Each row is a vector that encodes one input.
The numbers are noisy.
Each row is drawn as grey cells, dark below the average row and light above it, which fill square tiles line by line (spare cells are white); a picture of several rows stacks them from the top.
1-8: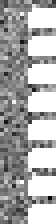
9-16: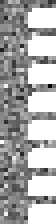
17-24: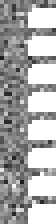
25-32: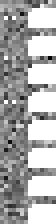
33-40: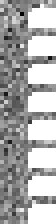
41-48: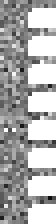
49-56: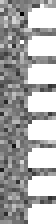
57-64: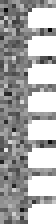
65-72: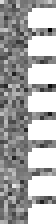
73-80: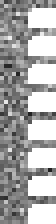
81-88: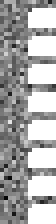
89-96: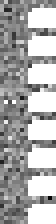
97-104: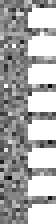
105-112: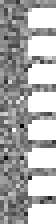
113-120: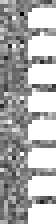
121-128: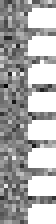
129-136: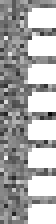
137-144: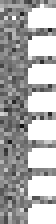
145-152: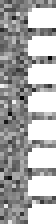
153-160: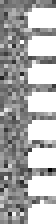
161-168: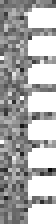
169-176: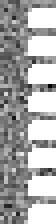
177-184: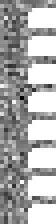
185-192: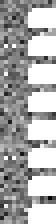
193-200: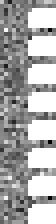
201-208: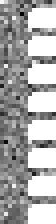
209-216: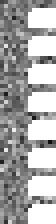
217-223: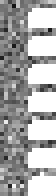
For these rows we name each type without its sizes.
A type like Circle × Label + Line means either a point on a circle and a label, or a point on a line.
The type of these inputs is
Label × Line.
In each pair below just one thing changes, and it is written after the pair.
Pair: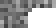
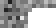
the place on the line
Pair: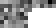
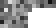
the place on the line
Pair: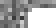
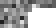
the label
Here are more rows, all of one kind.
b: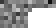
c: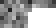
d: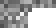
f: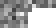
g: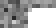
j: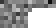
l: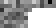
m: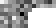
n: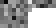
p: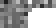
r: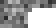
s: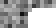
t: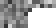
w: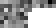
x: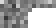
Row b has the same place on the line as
j, n, p and s.
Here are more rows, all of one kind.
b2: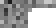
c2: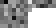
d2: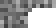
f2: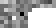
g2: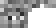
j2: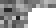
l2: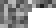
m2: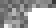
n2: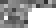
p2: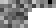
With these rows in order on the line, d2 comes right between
c2 and n2.
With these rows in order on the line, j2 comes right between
g2 and n2.
